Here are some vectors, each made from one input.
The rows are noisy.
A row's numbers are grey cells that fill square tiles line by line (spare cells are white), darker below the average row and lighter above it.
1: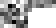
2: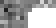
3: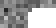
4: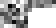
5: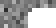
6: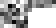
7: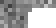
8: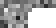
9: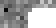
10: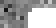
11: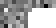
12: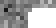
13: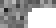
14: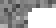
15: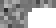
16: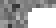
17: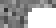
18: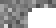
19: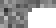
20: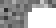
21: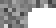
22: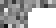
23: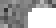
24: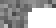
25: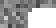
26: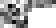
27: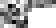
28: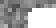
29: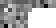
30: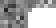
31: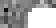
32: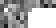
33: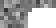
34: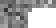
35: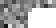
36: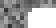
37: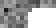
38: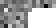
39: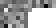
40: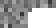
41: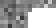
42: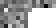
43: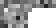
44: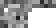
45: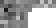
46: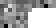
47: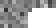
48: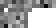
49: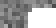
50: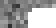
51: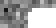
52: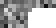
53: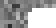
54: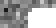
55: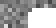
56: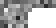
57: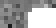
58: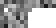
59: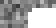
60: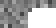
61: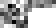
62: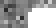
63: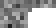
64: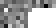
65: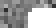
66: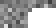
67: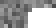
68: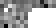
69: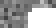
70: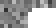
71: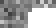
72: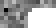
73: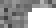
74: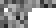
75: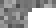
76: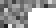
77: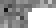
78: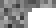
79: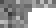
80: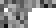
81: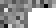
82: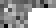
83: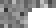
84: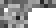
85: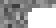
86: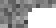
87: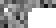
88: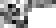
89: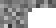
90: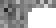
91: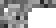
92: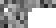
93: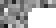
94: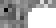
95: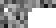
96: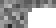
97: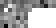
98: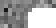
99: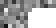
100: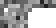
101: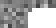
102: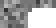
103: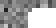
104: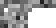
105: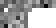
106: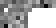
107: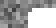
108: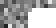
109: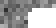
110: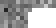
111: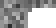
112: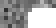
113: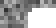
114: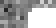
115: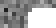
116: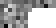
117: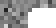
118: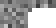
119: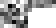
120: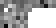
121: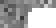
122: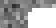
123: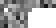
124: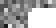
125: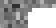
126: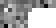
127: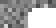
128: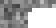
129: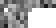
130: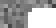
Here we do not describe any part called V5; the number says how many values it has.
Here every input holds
a list of up to two items, each a true/false value and a value of V5.
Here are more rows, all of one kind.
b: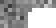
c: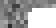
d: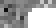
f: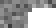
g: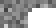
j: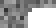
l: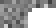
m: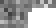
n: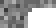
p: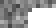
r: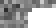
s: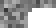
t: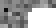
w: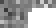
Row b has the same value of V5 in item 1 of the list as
d, m and w.
